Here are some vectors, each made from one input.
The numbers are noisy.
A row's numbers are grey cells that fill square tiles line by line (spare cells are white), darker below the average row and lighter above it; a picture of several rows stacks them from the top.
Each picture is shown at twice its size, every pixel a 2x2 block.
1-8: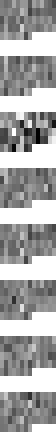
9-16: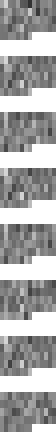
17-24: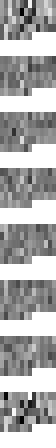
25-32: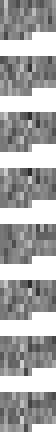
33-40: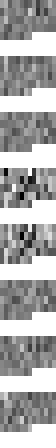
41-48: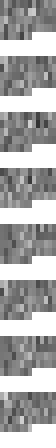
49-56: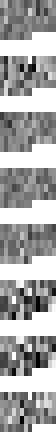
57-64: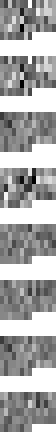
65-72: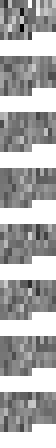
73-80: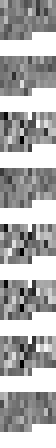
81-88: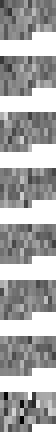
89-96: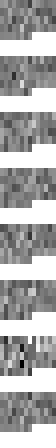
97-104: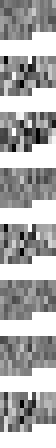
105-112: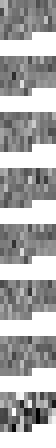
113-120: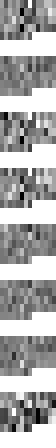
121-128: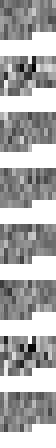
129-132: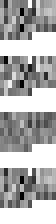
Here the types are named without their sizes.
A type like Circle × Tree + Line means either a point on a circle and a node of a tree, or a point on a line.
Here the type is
Bool × Line × Line + Unit.
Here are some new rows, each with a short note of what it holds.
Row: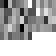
a point on each of two lines and a true/false value
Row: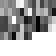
a fixed value
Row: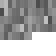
a point on each of two lines and a true/false value
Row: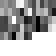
a fixed value
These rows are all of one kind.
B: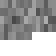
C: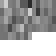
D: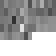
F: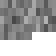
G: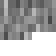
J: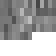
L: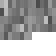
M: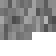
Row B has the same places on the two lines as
F and M.
